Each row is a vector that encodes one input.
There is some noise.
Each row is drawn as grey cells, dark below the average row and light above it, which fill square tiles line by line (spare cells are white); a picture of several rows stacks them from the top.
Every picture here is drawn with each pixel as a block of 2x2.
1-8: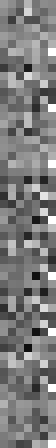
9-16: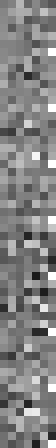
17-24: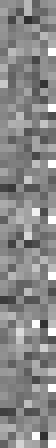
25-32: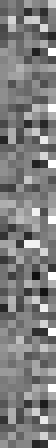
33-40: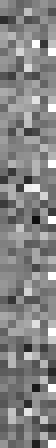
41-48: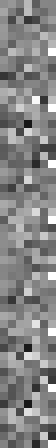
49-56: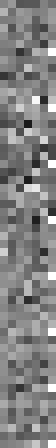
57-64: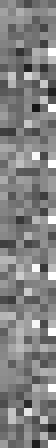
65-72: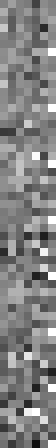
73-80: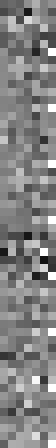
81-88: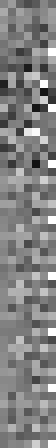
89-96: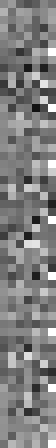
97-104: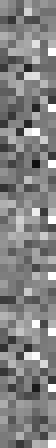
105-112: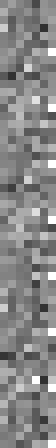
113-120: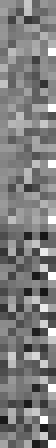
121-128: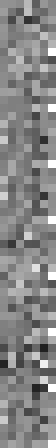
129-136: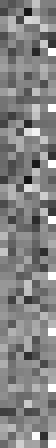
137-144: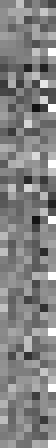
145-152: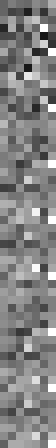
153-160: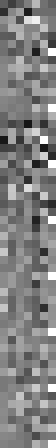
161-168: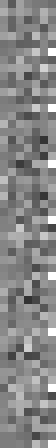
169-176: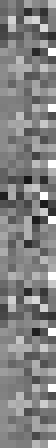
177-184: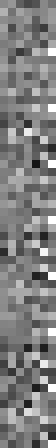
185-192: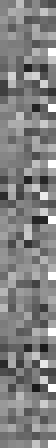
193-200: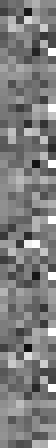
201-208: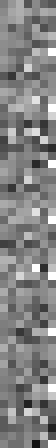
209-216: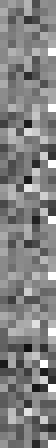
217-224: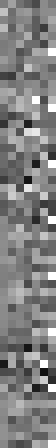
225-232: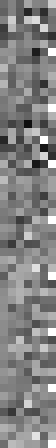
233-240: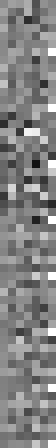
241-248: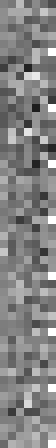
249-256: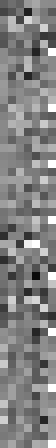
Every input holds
either a point on a 10-point line, or a point on a 16-point line.
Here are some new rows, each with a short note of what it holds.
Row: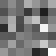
a point on a 10-point line
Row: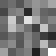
a point on a 10-point line
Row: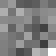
a point on a 16-point line
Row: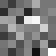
a point on a 10-point line
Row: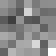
a point on a 16-point line
